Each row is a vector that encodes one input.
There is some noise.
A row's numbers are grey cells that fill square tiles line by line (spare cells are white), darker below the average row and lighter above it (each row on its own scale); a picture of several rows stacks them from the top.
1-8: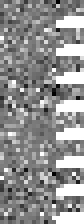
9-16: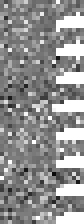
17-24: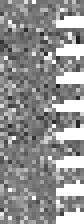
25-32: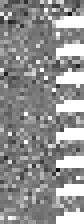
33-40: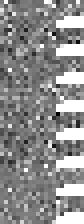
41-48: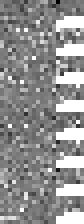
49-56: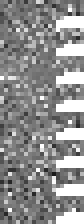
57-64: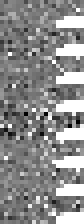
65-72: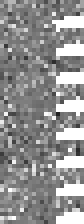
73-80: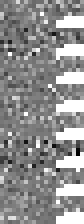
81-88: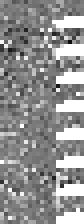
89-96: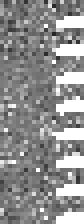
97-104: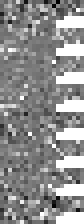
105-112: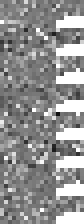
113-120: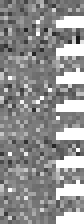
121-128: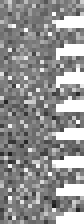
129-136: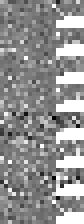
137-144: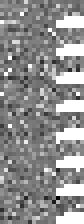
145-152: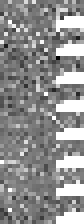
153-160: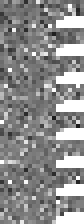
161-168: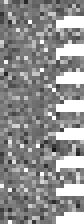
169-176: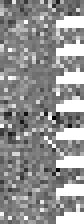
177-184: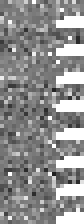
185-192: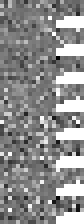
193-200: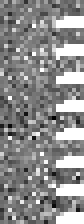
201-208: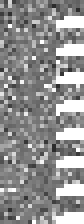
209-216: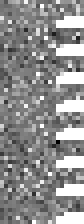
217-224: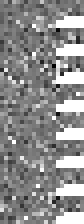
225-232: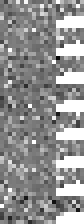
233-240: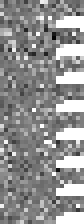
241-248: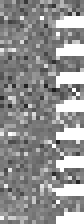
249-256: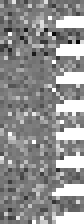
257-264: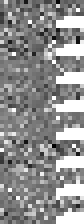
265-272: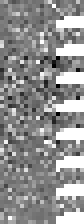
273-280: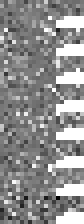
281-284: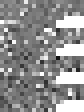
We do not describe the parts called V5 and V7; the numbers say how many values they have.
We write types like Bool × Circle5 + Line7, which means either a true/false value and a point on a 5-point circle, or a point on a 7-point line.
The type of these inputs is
Bool × V7 + Label6 × V5 + Tree11 + Unit.
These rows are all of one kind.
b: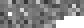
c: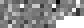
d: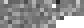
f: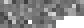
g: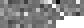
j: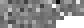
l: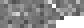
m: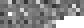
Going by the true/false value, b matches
f and m.
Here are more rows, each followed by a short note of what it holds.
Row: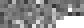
one of 6 labels and a value of V5
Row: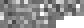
a node of an 11-node tree
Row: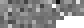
a true/false value and a value of V7
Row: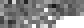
one of 6 labels and a value of V5
